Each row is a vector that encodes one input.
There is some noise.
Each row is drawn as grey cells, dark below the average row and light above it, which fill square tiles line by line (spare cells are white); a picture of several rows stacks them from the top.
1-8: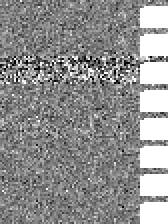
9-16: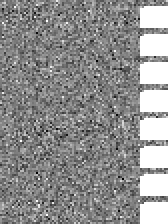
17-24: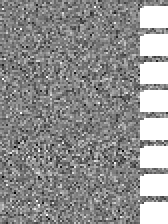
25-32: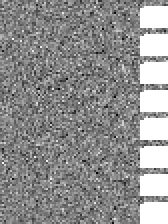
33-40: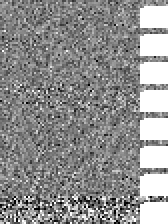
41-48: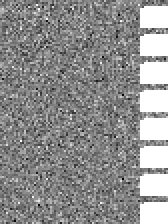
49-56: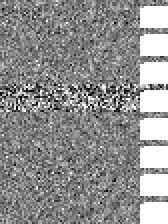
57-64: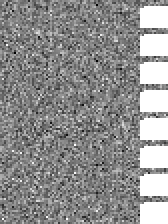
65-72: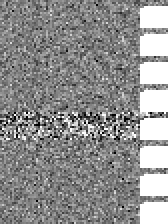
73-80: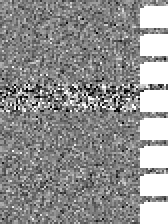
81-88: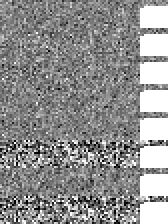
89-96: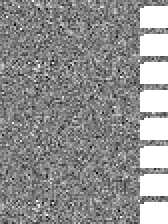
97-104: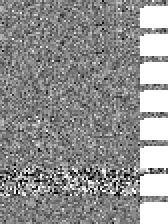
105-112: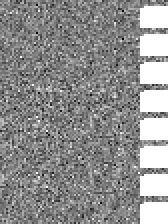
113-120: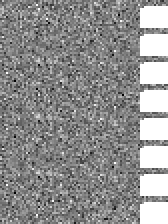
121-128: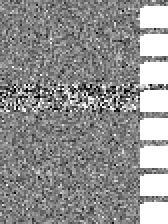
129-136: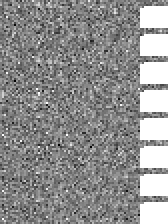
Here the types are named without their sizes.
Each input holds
either a fixed value, or a node of a tree.
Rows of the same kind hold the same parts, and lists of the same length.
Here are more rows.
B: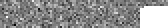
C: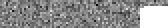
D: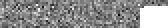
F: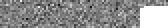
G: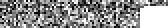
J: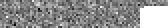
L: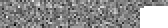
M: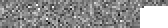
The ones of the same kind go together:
B, C, D, F, J, L, M
G

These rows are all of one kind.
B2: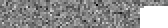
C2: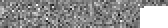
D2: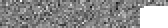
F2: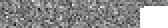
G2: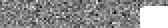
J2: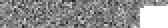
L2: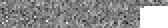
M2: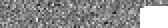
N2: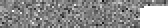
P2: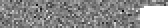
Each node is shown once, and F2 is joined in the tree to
L2.
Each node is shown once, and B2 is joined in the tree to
G2 and L2.
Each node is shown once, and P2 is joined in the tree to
G2 and N2.
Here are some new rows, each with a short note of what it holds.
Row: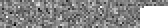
a node of a tree
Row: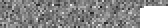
a node of a tree
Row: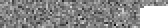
a node of a tree
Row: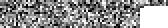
a fixed value
